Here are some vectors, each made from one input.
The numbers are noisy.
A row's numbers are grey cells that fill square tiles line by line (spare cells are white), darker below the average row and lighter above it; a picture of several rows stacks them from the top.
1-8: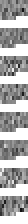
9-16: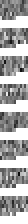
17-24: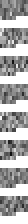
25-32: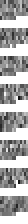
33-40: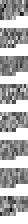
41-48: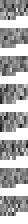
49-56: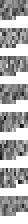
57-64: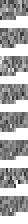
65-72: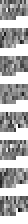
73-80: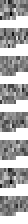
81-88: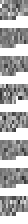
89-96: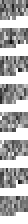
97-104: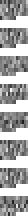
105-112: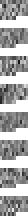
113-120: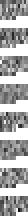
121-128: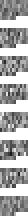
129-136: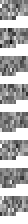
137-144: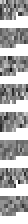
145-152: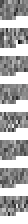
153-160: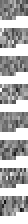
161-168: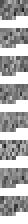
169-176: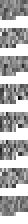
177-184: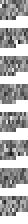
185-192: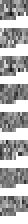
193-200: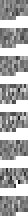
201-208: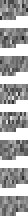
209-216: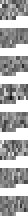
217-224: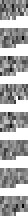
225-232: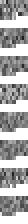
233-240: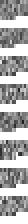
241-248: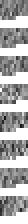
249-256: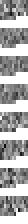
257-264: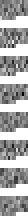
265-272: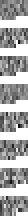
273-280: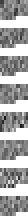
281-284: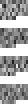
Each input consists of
either a point on an 18-point circle, or a point on an 8-point line and three true/false values.
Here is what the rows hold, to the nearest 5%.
About 55% of them hold a point on an 18-point circle. The rest hold a point on an 8-point line and three true/false values.
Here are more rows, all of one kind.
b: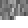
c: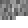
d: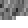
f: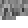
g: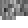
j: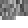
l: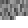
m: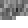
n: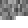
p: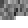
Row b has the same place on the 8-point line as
c and g.
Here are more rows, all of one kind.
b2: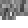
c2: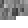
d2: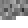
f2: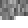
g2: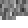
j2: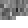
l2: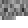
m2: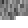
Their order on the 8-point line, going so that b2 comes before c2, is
m2, b2, l2, g2, f2, d2, j2, c2.
